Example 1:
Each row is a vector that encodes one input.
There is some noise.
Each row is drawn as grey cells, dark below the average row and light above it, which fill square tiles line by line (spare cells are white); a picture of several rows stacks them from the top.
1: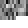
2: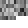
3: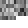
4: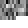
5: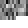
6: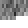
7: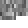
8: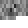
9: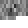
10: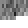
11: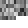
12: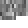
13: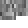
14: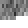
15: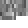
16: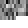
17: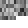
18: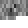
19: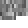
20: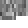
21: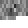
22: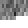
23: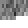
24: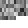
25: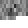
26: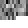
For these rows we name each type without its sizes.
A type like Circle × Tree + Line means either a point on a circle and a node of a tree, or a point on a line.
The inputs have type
Line.
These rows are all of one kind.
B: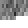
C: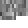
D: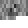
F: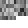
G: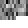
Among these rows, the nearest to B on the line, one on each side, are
C and D.
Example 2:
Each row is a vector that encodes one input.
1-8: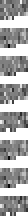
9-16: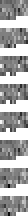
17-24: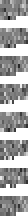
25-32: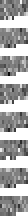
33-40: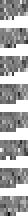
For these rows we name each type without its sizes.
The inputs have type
Line.
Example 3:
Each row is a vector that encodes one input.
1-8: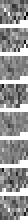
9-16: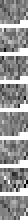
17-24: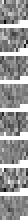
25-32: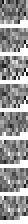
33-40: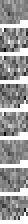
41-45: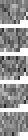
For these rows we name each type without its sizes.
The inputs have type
Line.
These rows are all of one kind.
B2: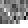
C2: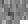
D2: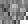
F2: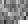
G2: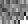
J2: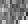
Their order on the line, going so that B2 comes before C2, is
B2, F2, J2, C2, D2, G2.
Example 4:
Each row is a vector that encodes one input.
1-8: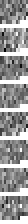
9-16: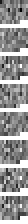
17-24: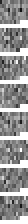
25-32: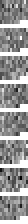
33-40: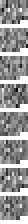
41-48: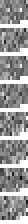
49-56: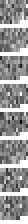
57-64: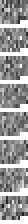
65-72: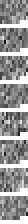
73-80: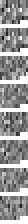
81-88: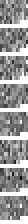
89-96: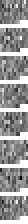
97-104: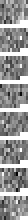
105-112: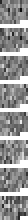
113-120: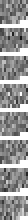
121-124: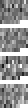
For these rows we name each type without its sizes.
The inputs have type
Line.
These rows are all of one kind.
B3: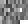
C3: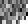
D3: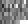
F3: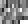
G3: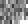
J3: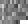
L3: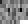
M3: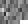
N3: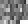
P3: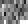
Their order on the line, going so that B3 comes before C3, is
F3, B3, N3, J3, P3, M3, L3, D3, C3, G3.
